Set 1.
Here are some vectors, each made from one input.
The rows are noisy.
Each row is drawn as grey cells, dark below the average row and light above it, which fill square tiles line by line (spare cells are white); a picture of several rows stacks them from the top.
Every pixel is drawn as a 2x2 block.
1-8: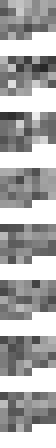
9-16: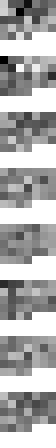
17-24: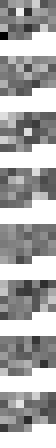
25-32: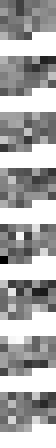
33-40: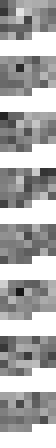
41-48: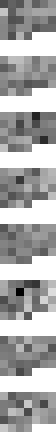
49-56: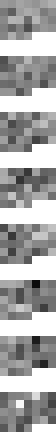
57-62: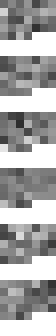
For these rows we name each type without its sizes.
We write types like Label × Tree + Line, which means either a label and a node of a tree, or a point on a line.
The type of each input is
Tree.
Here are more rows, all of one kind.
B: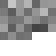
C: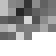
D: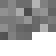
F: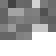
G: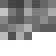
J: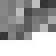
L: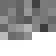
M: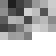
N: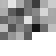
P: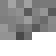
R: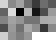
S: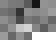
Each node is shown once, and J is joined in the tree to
D.
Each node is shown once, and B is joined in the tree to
L, N and P.
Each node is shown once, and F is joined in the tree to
C and D.
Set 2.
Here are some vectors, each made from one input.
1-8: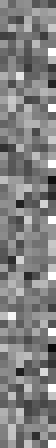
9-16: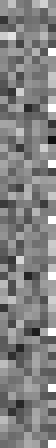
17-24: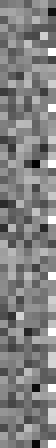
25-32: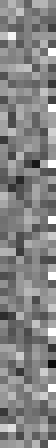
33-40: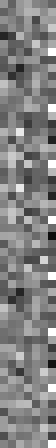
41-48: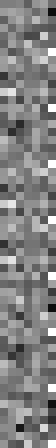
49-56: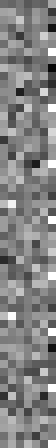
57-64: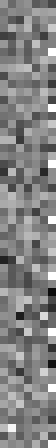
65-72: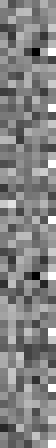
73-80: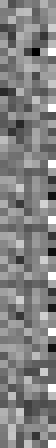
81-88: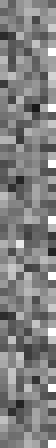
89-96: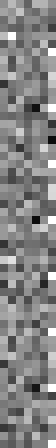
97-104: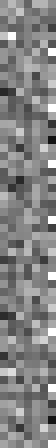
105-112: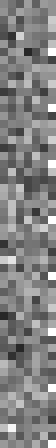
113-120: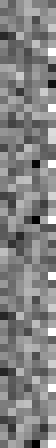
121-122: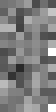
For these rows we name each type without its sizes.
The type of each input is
Line.
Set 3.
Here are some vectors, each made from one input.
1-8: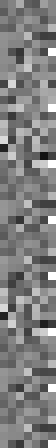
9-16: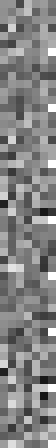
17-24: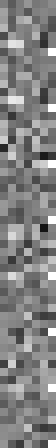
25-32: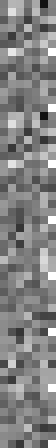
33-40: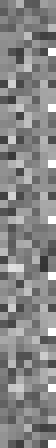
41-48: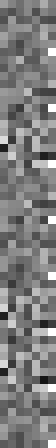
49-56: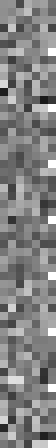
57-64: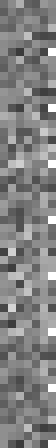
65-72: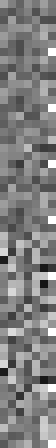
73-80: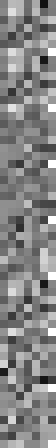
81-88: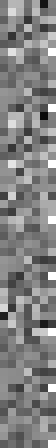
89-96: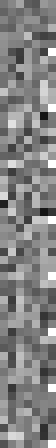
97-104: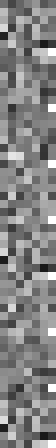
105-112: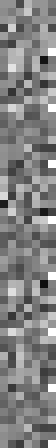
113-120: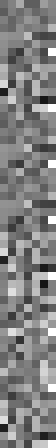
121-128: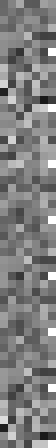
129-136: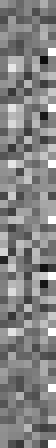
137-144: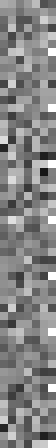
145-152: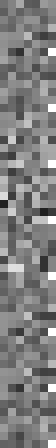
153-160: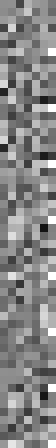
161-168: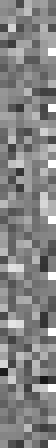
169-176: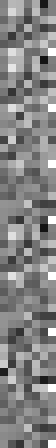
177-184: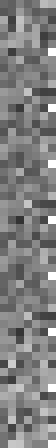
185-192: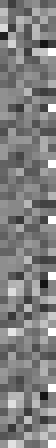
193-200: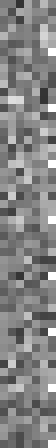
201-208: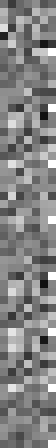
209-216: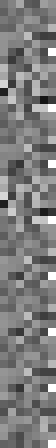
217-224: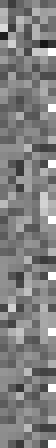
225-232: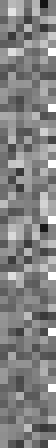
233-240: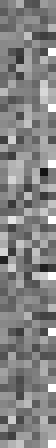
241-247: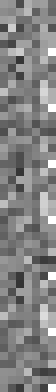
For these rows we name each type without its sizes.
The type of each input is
Line.
